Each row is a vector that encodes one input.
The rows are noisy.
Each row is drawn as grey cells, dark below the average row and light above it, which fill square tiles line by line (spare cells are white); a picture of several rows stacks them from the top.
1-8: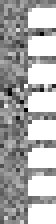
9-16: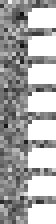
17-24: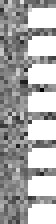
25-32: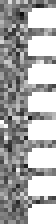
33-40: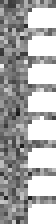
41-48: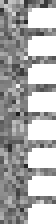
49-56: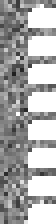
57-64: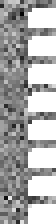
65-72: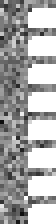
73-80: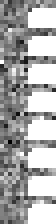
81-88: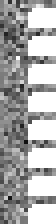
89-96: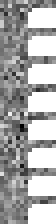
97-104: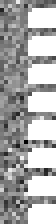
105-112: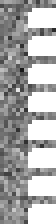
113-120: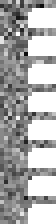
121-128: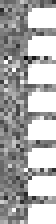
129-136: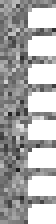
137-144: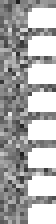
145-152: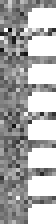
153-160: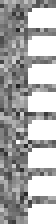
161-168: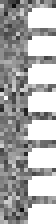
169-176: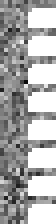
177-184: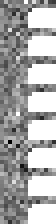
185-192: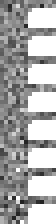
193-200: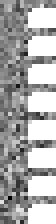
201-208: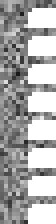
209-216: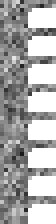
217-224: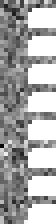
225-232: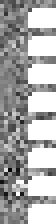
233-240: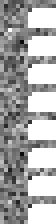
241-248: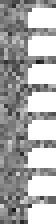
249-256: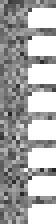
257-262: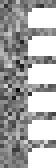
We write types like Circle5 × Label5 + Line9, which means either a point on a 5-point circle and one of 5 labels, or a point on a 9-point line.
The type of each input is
Bool × Bool × Bool × Circle18.
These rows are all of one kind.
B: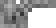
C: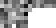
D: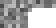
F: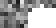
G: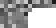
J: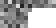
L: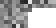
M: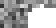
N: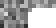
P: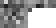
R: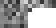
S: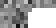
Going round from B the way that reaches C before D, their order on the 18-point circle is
B, G, L, J, C, S, R, F, N, M, D, P.
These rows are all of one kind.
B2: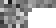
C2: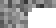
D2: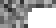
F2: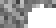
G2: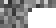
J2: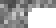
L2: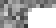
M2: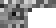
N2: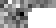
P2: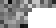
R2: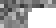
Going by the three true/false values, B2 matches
C2 and J2.
